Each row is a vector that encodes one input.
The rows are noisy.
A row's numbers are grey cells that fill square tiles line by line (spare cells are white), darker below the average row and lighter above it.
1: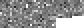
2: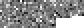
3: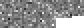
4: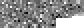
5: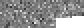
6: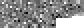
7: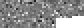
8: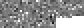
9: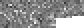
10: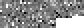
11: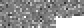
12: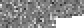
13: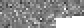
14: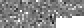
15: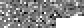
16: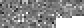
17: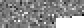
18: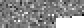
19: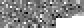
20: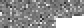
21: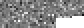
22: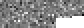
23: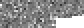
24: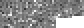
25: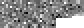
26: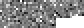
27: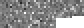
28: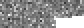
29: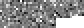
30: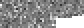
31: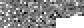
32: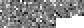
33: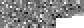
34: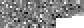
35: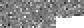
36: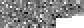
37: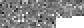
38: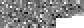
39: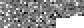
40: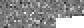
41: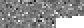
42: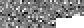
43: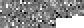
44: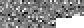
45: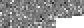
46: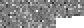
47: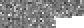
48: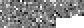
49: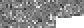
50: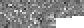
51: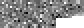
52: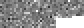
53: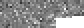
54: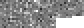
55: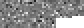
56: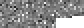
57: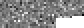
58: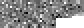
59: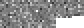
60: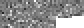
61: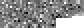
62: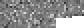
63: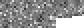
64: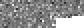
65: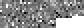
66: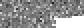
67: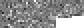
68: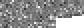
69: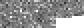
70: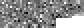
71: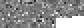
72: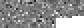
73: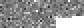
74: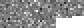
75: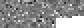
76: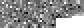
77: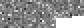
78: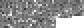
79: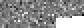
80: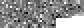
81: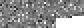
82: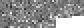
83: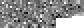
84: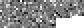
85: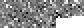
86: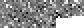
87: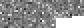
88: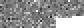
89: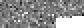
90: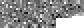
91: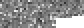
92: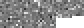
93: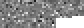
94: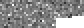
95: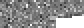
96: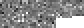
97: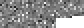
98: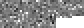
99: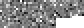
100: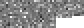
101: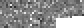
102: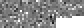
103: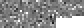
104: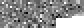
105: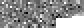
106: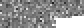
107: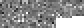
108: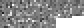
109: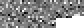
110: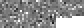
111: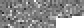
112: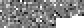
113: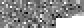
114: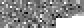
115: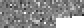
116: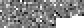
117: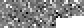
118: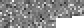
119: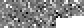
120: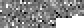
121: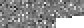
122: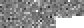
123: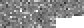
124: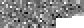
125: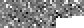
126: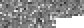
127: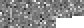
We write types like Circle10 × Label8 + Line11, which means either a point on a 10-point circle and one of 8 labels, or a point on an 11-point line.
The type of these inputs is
(Bool × Label5 + Unit) × Label5 + Line6.
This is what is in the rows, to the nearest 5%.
About 65% of them hold one of 5 labels, together with either a fixed value, or one of 5 labels and a true/false value. The rest hold a point on a 6-point line.
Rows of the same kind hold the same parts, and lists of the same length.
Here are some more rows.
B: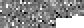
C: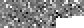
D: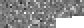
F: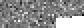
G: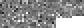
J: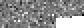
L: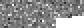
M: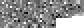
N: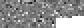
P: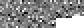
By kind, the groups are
B, C, M, P
D, L
F, G, J, N

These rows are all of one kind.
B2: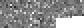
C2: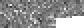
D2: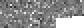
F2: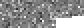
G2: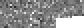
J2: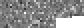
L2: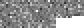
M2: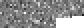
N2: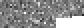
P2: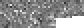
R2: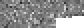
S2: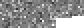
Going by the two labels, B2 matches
C2, D2, G2 and P2.
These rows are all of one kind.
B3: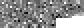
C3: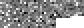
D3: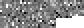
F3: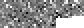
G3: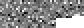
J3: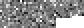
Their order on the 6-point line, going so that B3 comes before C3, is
F3, B3, G3, D3, J3, C3.
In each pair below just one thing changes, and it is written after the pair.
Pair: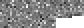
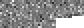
the true/false value
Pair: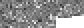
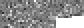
the true/false value
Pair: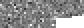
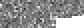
the true/false value
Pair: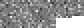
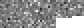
the true/false value
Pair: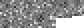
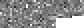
the true/false value
